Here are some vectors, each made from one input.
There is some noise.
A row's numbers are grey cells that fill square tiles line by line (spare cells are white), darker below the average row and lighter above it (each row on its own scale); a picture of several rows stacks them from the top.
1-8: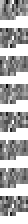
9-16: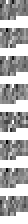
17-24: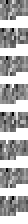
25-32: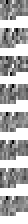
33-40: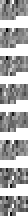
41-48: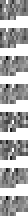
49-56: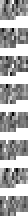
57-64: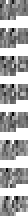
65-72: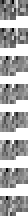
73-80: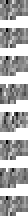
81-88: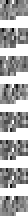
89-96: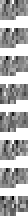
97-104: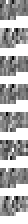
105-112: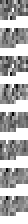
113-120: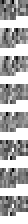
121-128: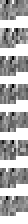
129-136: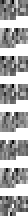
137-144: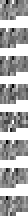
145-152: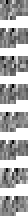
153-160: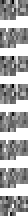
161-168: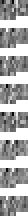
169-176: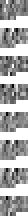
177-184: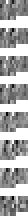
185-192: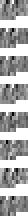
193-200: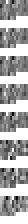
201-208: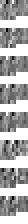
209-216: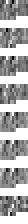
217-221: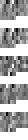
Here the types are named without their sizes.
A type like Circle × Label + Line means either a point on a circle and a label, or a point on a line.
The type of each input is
Line.
